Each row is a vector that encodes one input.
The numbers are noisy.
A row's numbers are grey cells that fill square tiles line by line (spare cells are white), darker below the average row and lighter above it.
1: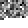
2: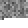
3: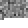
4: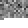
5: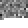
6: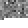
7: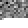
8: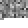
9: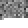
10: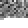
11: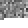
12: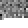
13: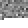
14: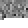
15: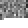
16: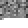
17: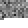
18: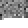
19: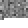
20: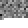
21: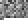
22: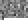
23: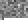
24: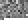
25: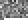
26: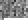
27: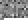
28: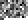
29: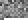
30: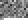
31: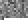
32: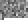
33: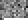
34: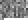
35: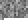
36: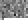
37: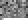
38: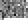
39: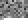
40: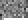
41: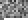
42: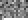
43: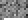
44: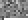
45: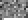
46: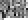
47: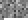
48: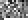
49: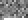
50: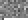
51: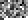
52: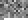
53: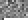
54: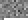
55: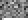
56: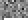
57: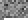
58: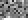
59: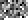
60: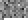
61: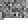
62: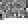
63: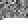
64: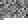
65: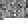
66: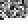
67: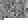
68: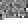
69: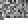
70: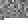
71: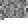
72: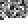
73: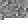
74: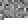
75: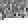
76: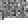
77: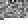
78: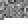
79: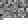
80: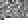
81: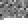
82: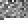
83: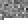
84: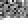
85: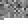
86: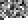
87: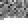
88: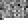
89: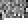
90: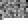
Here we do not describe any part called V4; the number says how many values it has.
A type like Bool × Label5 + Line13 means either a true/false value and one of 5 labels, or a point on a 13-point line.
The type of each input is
List2(Line5 × V4).
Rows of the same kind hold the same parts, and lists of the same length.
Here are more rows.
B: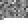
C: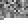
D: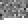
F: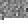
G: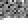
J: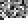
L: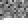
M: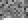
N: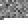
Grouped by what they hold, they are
B, C, D, G, L, M
F, N
J

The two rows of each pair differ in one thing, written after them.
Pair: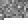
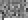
the value of V4 in item 1 of the list
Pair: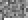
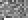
the place on the 5-point line in item 2 of the list
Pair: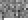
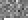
the place on the 5-point line in item 2 of the list
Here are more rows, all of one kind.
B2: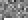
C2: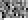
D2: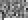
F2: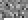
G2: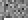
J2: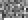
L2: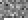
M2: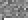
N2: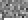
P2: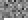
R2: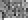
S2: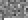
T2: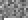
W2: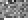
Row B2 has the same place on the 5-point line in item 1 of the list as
D2, J2, S2 and T2.
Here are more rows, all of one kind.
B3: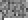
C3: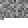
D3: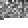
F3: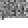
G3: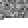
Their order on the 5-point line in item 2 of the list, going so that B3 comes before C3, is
F3, D3, B3, G3, C3.
